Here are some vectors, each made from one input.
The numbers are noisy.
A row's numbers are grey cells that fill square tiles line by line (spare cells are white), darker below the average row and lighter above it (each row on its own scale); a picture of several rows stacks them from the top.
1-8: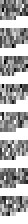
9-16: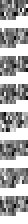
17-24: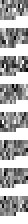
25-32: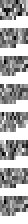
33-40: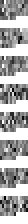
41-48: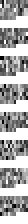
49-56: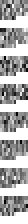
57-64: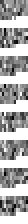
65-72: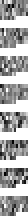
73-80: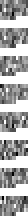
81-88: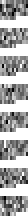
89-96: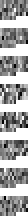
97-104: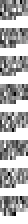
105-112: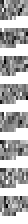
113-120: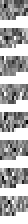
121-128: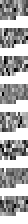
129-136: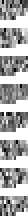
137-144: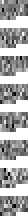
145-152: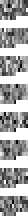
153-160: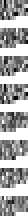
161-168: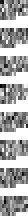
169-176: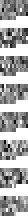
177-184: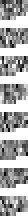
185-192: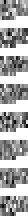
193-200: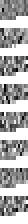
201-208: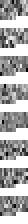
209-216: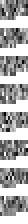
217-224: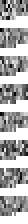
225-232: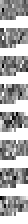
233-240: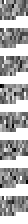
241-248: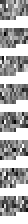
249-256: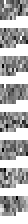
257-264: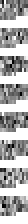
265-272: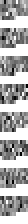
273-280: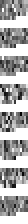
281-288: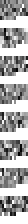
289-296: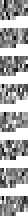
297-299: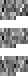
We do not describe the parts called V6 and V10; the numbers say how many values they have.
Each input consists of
either a point on a 7-point line, or a point on a 12-point line and a value of V6, or four true/false values and a value of V10.
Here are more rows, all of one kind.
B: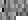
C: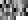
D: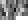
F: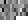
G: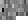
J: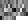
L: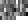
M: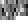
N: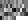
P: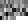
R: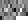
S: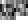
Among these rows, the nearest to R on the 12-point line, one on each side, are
B and F.
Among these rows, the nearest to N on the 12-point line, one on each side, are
C and J.
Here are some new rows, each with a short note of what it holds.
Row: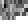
a point on a 7-point line
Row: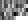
a point on a 7-point line
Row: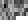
a point on a 7-point line
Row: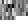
four true/false values and a value of V10
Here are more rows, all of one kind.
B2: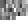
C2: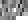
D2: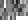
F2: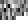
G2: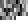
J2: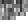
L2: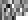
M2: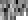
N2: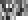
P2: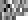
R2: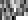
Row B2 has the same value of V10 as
F2, L2, P2 and R2.
